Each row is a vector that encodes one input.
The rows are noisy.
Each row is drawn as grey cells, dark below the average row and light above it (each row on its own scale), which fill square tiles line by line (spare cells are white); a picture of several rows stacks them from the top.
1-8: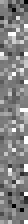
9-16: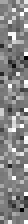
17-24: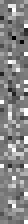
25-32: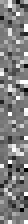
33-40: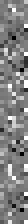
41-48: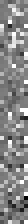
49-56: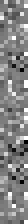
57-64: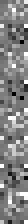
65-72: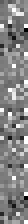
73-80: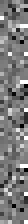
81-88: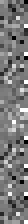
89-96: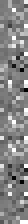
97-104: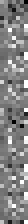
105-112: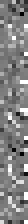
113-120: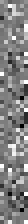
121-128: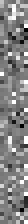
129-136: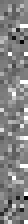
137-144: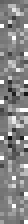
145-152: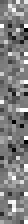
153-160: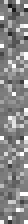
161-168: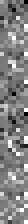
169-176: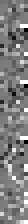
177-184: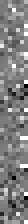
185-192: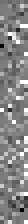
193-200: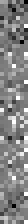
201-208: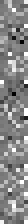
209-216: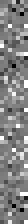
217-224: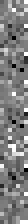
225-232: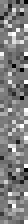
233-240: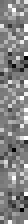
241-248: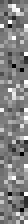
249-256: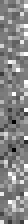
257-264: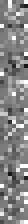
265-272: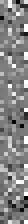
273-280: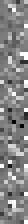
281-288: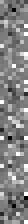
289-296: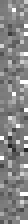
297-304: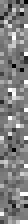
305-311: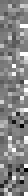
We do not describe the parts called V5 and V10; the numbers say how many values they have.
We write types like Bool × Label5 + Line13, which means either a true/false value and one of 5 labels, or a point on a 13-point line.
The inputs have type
Bool × V5 + Tree12 × Tree12 + V10.
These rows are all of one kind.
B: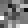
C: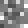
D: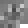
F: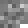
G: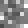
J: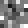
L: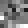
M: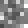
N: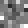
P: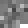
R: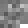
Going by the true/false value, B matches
J, L, N and P.
